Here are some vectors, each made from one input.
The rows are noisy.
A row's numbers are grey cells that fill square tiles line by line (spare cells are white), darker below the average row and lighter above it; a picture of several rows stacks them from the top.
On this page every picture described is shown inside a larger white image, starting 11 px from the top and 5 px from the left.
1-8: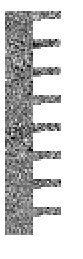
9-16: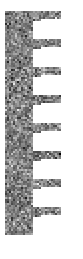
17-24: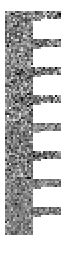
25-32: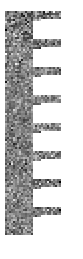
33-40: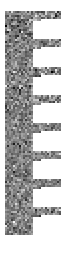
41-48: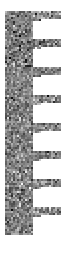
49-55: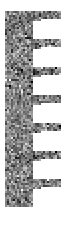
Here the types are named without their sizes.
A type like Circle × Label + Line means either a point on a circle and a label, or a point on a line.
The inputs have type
Bool × Bool × Bool + Label.
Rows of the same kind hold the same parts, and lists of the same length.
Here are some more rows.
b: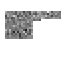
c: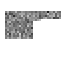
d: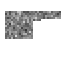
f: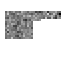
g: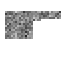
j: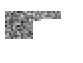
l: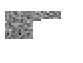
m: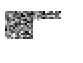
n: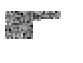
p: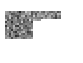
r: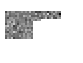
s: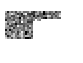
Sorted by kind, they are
b, c, d, f, g, j, l, p, r
m, n, s

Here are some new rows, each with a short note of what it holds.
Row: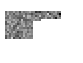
three true/false values
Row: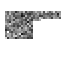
a label
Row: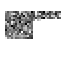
a label
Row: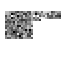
three true/false values
